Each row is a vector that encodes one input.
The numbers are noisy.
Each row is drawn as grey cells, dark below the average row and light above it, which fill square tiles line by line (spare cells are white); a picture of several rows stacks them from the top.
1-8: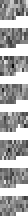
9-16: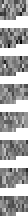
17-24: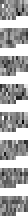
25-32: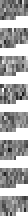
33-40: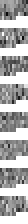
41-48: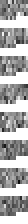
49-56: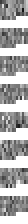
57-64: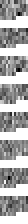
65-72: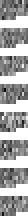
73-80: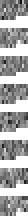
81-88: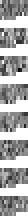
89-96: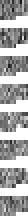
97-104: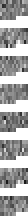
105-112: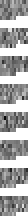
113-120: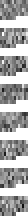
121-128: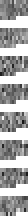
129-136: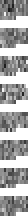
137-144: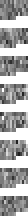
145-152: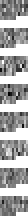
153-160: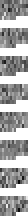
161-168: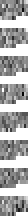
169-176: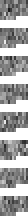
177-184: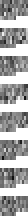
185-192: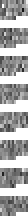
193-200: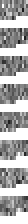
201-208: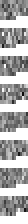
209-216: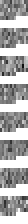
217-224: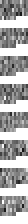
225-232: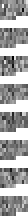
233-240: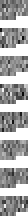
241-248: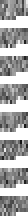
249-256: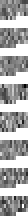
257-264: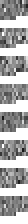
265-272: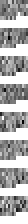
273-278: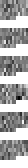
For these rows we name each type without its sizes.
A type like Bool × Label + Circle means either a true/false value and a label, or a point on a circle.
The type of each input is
Circle × (List(Line) + Tree).
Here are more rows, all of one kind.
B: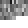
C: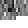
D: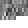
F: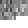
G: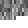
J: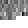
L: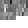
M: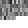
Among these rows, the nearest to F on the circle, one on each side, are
B and J.
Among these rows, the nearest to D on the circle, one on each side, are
C and M.
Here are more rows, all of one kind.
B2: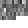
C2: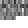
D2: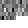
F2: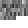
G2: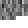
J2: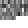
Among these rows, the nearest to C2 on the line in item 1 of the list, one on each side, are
F2 and J2.
